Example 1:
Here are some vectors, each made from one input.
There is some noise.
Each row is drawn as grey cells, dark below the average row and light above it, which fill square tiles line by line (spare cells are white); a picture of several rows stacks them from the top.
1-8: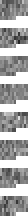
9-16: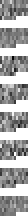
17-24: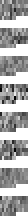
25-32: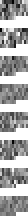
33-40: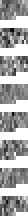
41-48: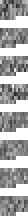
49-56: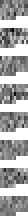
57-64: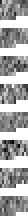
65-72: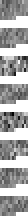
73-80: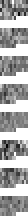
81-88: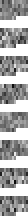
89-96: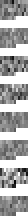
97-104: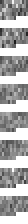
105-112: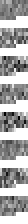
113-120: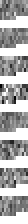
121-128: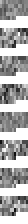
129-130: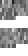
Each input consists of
a point on a 15-point line.
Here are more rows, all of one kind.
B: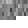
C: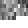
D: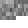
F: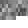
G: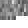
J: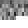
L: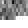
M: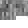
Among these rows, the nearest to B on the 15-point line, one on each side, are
D and L.
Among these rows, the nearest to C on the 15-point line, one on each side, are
D and G.
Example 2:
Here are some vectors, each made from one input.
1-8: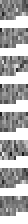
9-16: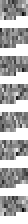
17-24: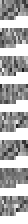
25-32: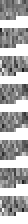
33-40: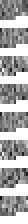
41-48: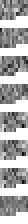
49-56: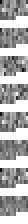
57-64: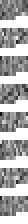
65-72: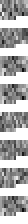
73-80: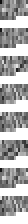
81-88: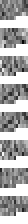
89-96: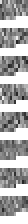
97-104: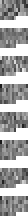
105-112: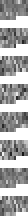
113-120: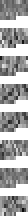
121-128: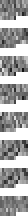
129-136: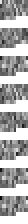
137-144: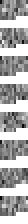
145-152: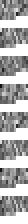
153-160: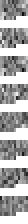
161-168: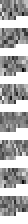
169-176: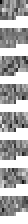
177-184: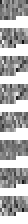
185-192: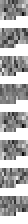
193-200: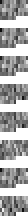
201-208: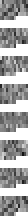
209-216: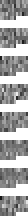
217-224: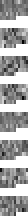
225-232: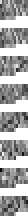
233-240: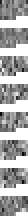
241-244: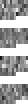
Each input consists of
a node of a 10-node tree.
